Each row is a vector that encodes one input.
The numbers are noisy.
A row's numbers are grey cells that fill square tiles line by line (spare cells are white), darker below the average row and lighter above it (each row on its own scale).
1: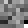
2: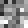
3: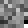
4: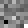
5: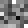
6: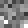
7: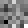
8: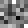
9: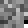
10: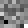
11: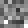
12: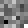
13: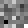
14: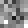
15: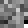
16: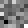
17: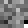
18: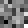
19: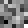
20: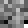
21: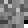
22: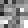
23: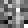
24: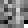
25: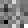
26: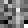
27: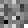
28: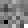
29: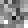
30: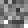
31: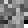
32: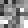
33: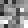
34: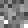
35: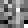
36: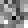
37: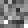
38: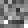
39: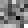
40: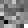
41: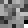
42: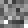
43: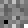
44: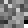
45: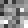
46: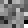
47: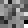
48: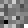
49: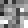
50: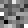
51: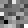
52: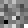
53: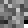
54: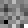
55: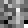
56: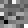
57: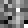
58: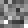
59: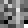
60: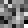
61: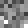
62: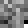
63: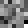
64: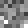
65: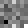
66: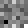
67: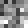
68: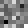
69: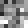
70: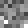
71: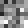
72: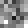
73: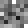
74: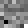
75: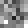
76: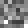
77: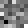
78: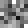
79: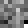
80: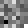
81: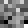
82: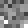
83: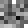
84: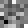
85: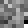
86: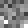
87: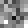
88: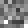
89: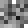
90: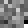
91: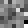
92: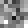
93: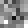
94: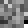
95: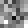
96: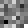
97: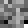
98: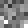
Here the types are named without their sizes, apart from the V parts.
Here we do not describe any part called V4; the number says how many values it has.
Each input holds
either a point on a line and a true/false value, or a value of V4.
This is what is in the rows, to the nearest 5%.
About 65% of them hold a point on a line and a true/false value. The rest hold a value of V4.
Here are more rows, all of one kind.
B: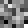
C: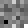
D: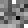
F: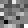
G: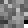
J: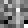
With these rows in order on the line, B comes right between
F and G.
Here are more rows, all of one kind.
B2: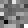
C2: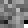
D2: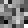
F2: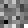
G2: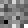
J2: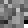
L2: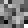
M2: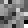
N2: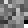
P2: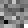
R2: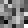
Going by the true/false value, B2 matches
F2, G2 and P2.
